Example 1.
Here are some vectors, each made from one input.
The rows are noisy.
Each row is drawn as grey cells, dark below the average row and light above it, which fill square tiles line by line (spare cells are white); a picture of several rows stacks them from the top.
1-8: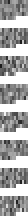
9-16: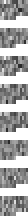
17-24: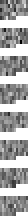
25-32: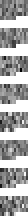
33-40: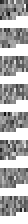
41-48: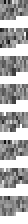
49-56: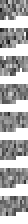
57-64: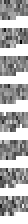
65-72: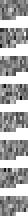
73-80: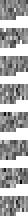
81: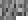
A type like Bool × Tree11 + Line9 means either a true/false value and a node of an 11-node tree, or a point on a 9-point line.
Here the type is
Bool × Bool × Bool × Bool + Line5.
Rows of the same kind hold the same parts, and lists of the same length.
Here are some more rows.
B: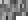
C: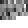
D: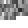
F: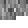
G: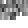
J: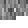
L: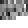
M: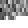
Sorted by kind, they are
B, D, F, G, J
C, L, M

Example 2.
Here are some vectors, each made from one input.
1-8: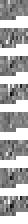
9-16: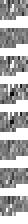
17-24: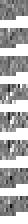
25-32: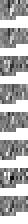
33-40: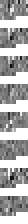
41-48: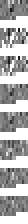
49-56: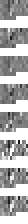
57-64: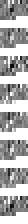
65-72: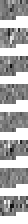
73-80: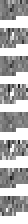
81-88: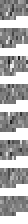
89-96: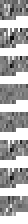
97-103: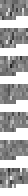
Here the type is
Bool × Line4.
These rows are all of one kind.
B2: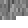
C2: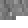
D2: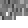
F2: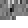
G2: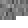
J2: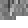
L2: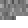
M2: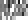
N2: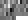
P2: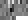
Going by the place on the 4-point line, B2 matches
F2, M2 and P2.
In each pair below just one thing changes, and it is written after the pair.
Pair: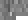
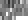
the true/false value
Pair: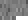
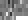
the true/false value
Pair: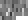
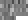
the true/false value
